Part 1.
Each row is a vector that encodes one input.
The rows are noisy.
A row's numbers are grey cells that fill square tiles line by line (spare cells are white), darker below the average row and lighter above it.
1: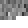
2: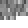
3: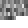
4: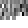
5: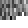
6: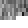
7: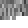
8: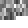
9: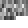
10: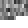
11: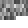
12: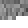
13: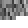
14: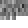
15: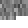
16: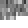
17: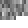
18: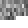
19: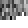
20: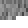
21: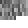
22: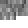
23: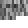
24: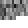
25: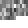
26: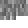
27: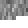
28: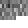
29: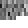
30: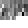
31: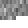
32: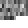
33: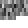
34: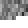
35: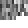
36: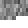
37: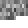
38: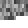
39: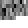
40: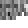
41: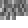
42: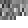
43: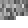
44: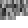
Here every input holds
a point on a 4-point line.
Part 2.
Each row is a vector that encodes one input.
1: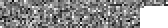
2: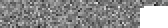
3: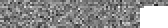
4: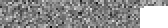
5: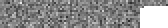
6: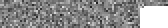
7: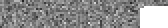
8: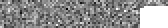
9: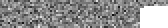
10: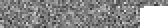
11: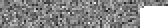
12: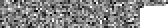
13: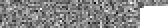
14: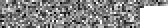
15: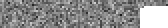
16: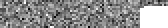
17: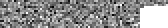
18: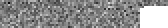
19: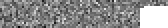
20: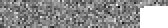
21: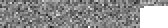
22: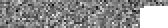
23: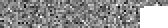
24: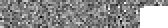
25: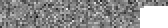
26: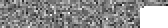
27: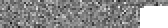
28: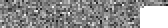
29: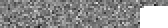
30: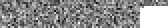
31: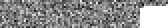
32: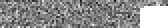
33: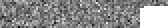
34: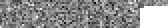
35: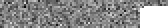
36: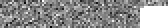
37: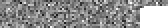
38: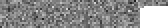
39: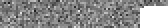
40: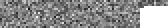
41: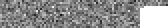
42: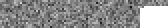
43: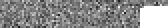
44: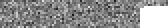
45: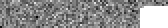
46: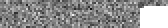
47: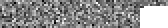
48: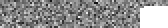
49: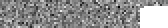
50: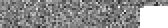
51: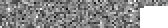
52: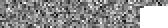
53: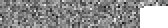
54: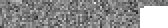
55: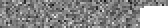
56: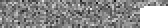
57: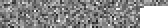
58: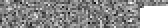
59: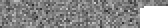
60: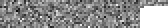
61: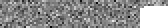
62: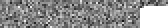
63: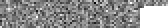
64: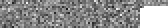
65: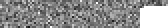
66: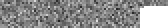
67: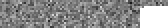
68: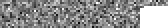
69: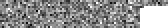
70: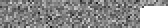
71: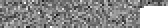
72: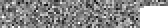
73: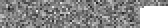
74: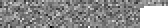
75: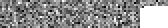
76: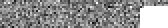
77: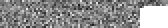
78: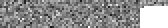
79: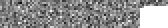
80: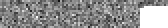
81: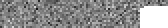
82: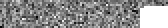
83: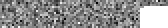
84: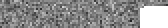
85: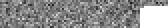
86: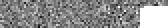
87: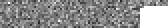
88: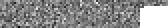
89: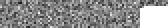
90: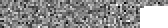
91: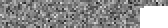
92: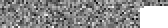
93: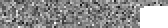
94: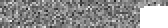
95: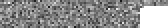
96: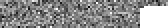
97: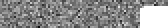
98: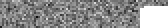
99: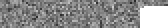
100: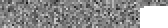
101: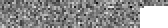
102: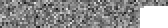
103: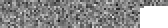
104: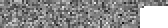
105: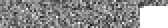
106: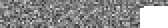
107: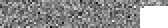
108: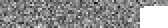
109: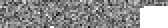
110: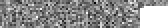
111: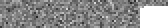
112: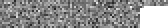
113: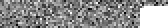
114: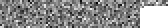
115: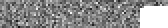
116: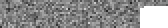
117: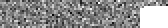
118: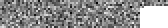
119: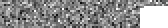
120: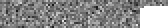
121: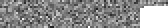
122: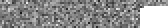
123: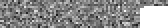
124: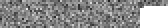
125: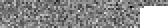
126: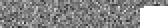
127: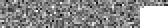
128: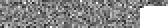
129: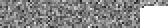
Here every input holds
four true/false values.
